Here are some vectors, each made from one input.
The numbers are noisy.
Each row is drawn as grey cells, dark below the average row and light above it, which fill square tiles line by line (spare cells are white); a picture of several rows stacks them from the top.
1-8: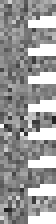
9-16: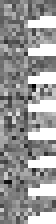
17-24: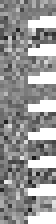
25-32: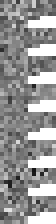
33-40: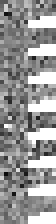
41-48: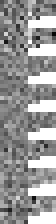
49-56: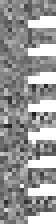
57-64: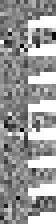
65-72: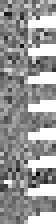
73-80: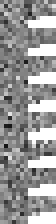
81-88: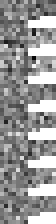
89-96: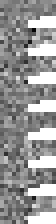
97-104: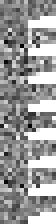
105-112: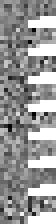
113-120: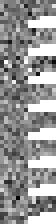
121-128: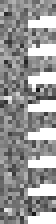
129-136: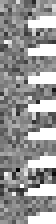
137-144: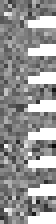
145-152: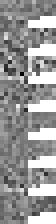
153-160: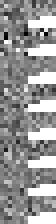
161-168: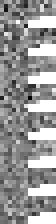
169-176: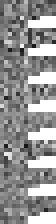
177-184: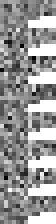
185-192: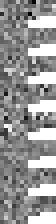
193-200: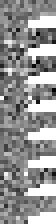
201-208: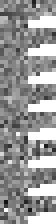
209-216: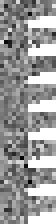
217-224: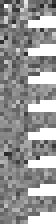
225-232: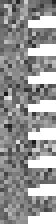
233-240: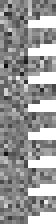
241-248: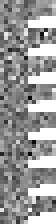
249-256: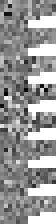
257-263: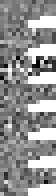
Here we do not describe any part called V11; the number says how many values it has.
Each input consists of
either one of 7 labels and a value of V11, or five true/false values.
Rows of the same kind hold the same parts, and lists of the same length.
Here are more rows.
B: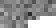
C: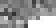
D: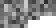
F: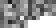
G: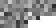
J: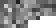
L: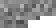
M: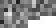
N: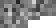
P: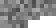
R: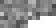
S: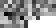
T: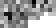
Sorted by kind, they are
B, D, F, G, L, P, R, T
C, J, M, N, S

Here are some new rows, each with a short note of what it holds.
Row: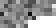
five true/false values
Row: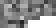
five true/false values
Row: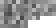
five true/false values
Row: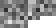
one of 7 labels and a value of V11
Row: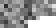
five true/false values
